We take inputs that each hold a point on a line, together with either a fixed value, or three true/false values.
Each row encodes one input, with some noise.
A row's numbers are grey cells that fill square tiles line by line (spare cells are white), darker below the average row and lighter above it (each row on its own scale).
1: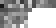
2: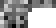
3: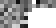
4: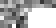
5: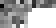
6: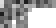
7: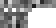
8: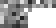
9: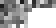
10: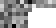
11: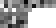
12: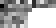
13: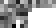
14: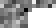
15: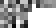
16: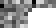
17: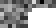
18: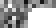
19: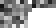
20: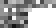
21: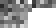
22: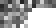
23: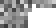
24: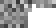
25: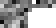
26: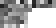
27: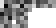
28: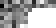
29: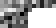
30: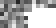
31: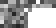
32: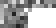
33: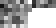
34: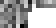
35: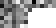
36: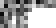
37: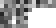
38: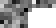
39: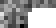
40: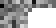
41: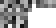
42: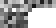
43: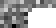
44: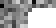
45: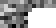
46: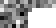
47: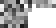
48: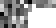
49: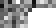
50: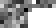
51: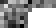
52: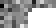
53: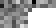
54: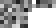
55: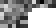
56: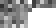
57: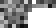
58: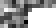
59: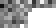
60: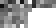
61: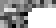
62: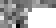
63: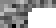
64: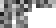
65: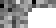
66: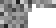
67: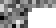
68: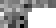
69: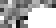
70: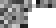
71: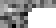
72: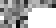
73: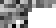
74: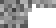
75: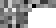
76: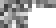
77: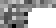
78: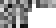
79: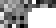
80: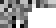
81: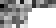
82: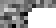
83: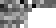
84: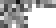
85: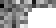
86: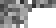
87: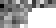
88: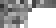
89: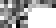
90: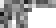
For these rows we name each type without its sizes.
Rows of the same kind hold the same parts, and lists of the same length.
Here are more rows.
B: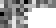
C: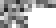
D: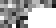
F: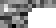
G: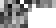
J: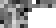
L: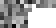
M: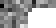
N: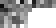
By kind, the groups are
B, C, D, F, G, J, L
M, N

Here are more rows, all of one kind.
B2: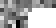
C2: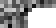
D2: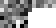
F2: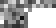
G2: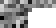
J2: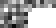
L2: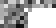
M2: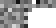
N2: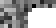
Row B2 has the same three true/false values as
F2 and L2.
